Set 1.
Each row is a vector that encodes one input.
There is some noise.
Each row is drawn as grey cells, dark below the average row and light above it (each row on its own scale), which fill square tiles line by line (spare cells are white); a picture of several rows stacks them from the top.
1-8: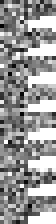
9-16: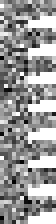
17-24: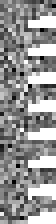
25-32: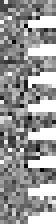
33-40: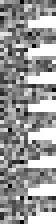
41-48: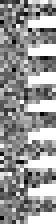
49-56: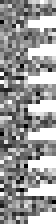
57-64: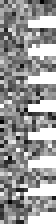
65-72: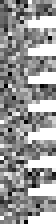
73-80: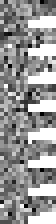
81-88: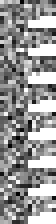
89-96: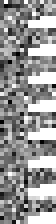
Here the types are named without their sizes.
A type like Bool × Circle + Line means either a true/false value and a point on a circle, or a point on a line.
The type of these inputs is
Line.
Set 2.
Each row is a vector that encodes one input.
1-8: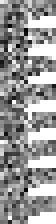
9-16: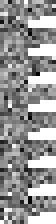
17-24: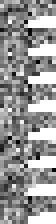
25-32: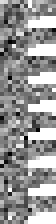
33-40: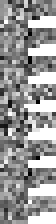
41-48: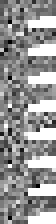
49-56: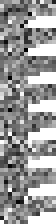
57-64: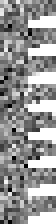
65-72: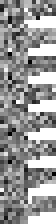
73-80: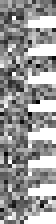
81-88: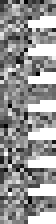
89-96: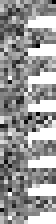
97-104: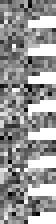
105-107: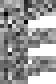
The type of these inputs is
Bool × Bool × Bool × Bool.
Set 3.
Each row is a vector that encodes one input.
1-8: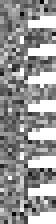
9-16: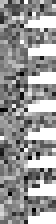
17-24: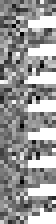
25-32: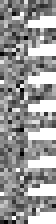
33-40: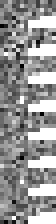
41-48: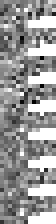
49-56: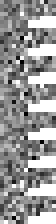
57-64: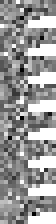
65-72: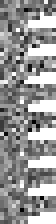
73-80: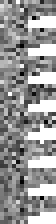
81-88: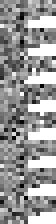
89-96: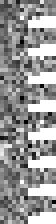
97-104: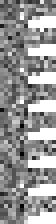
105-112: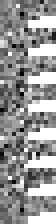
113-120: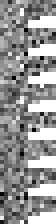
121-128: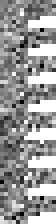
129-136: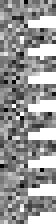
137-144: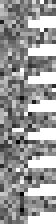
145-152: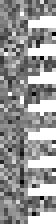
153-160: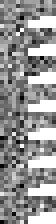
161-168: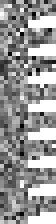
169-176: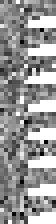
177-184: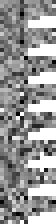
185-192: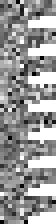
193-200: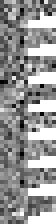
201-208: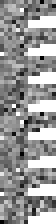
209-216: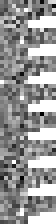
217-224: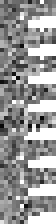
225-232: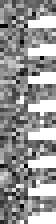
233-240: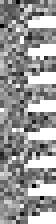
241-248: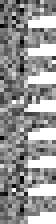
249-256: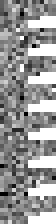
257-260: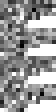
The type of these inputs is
Bool × Bool × Bool × Bool + Unit.
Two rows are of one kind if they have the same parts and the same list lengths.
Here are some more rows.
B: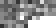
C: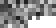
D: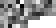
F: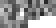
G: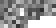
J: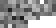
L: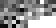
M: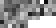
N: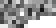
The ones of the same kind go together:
B, C, F, G, J, L, M, N
D

